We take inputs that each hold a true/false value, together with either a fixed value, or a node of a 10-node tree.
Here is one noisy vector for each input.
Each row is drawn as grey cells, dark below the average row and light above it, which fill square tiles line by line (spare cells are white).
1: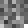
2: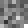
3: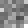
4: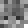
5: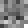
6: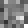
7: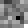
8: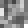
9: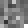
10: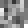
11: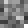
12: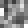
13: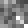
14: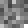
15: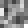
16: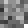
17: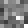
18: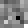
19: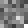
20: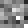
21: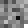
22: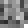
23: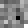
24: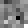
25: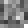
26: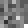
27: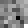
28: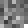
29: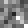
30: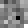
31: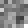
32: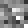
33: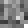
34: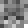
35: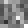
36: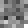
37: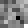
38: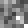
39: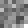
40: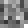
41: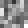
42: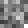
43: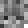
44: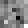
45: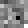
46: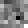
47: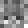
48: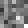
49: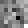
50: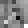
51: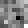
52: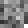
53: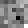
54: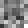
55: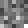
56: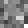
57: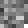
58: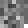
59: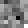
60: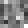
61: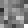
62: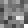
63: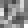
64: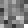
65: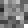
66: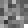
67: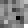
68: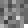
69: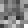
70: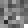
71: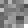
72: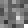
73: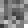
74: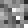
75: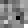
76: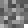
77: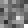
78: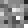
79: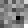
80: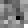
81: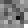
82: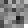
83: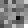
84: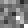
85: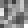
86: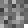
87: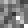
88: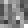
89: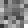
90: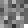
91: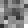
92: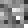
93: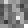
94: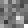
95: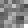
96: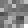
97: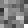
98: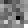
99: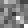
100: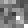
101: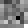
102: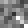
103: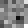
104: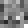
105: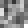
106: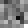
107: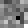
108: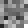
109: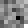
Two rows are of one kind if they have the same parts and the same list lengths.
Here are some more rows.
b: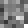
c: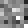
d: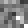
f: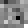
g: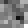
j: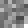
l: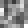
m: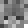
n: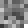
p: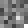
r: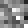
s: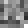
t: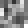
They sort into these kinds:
b, d, f, g, j, m, n, p, s
c, l, r, t

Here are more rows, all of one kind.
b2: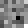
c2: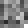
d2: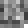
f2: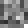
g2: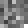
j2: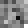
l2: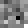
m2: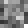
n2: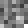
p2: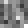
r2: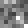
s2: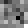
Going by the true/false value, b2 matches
j2, l2 and s2.
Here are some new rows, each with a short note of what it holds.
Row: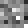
a true/false value
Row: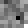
a node of a 10-node tree and a true/false value
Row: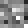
a true/false value
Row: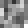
a true/false value
